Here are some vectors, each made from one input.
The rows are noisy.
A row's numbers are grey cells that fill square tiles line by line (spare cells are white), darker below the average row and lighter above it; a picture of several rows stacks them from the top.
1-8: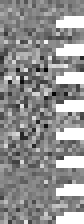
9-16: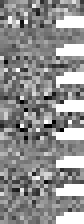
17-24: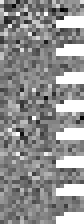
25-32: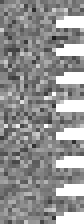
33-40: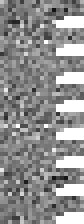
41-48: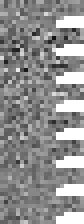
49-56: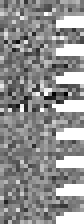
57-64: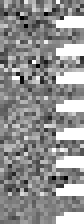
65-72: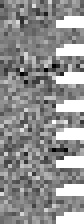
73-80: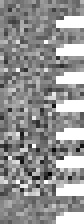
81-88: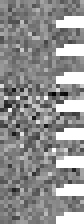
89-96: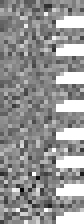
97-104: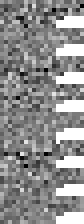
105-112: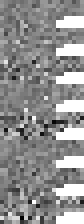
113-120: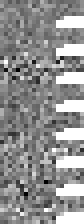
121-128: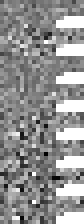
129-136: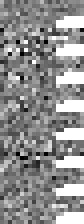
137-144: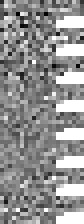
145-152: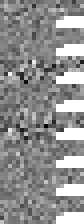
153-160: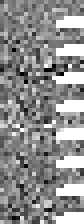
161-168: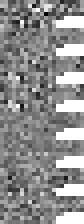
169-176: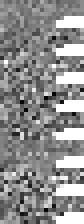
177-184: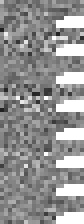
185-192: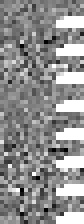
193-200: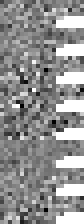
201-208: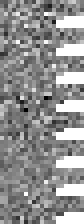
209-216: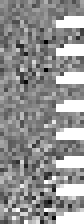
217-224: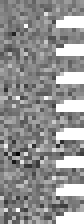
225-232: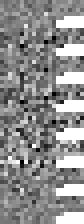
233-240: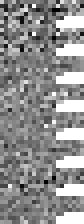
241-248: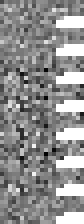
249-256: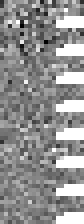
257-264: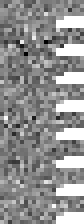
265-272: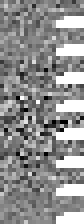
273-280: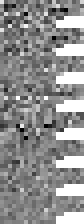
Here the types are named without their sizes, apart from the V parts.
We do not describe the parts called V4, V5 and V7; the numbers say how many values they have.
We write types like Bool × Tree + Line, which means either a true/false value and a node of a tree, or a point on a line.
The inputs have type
Circle × (Tree + V4) + List(Line) × V5 × V7.
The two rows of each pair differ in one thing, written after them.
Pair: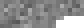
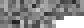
the place on the line in item 1 of the list
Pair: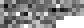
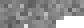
the value of V7
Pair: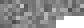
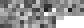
the value of V5
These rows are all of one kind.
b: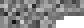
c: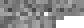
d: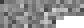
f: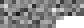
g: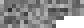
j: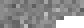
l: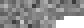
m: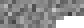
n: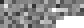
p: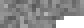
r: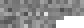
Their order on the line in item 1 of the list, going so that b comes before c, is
j, n, l, p, b, d, g, c, r, m, f.
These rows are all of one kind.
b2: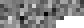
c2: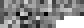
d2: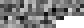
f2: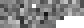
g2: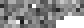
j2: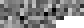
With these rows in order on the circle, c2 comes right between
d2 and f2.
